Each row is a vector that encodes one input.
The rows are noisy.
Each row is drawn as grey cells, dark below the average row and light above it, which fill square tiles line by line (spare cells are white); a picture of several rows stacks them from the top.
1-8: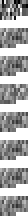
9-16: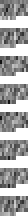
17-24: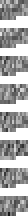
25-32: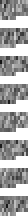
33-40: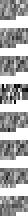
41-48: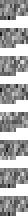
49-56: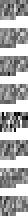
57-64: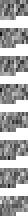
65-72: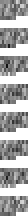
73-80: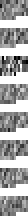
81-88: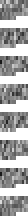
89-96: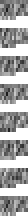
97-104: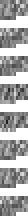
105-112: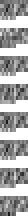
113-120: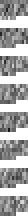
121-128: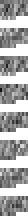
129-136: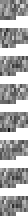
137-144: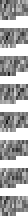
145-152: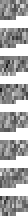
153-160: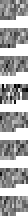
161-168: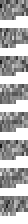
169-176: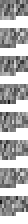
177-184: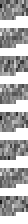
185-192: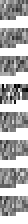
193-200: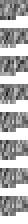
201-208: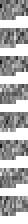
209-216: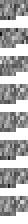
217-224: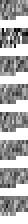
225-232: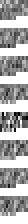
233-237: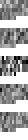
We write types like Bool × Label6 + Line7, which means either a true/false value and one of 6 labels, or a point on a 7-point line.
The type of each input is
Bool × Bool × Bool + Unit.
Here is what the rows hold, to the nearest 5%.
About 5% of them hold a fixed value. The rest hold three true/false values.
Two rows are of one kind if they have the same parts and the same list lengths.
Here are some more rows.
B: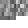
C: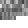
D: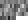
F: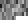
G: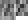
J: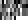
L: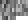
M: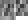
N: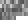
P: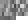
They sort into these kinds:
B, C, D, F, G, L, M, N, P
J

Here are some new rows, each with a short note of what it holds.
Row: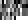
a fixed value
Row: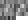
three true/false values
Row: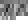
three true/false values
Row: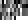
a fixed value
